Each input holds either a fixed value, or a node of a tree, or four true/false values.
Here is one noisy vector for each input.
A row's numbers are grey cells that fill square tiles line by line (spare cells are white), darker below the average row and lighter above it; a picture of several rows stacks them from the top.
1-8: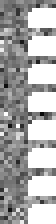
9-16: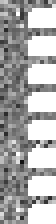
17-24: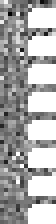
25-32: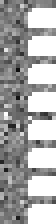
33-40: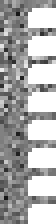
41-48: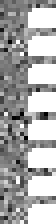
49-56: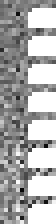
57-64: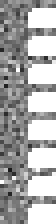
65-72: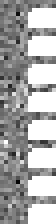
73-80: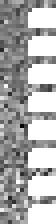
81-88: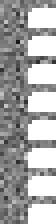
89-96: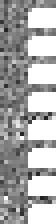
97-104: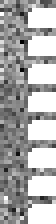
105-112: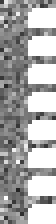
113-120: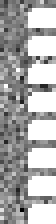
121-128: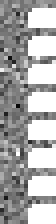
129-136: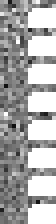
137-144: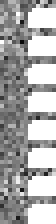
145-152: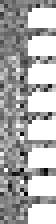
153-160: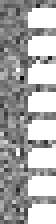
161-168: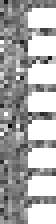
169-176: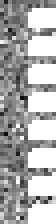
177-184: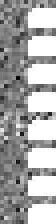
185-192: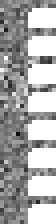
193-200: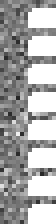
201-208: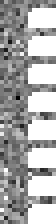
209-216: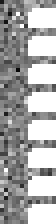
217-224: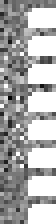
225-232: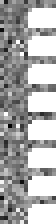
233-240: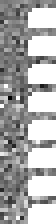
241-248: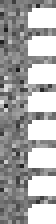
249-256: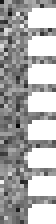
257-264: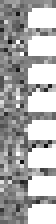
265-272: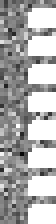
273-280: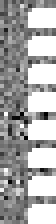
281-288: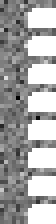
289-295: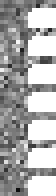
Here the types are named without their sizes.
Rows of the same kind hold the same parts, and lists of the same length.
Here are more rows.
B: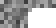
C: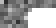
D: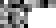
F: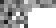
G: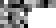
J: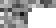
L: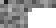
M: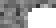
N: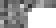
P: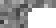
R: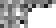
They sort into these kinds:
B, C, L, M, N, P
D, G
F, J, R

